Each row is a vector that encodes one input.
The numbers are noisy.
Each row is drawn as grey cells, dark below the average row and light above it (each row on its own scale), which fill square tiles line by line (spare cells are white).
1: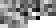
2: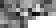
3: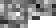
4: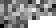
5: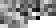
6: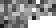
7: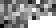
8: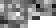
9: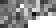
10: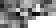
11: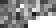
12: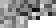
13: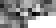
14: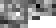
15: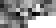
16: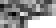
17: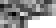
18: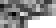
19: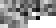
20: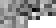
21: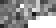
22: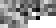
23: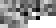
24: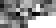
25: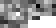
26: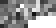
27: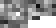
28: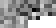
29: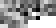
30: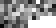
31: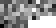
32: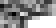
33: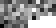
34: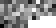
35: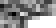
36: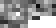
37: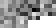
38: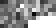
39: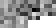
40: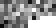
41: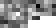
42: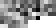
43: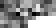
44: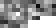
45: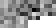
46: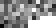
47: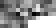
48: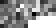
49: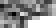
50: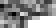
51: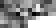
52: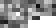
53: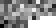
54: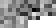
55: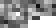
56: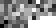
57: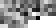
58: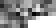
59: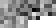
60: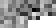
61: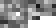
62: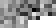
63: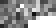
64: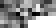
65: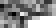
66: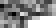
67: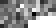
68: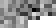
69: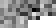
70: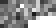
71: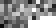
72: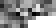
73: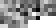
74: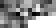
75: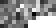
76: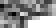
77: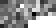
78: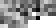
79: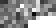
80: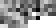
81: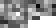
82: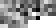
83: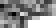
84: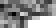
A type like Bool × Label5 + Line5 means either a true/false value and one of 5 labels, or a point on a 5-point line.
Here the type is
Line7.
